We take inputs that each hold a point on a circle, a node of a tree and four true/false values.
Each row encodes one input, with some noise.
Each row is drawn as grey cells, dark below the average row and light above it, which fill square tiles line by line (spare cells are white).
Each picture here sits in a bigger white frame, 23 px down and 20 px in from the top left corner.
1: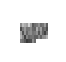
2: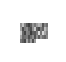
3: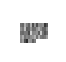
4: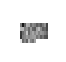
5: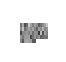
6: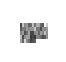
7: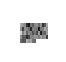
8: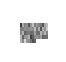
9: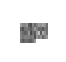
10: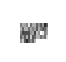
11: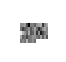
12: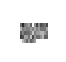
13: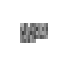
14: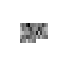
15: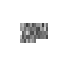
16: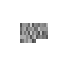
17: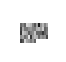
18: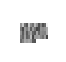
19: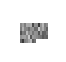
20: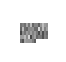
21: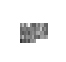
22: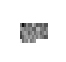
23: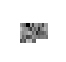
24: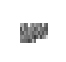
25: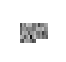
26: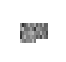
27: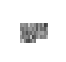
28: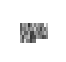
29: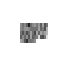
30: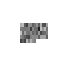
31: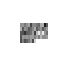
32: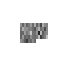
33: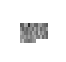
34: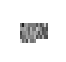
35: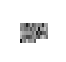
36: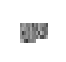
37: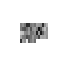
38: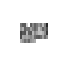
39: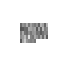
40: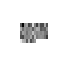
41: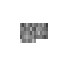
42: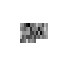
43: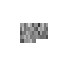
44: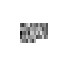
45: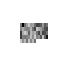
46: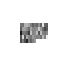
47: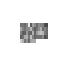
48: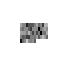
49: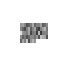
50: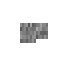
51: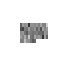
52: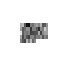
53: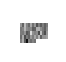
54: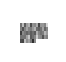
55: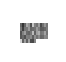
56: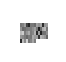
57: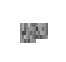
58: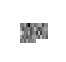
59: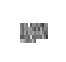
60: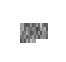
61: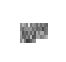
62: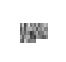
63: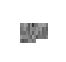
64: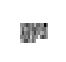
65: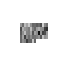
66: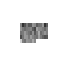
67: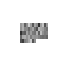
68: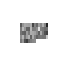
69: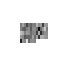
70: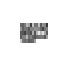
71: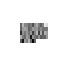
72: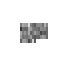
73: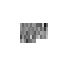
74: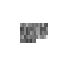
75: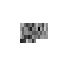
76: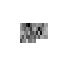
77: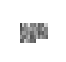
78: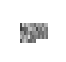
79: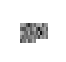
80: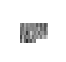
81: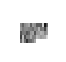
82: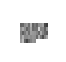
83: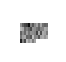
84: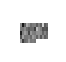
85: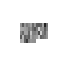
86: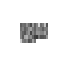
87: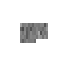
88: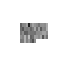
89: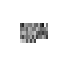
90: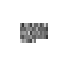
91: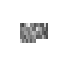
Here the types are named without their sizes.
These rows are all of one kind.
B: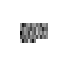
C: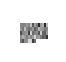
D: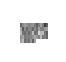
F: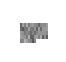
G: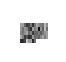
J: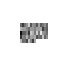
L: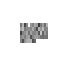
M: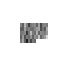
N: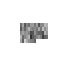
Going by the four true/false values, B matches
D, F and N.
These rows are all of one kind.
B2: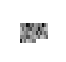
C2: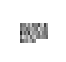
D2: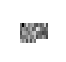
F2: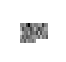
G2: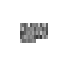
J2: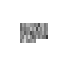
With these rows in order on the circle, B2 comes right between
D2 and F2.
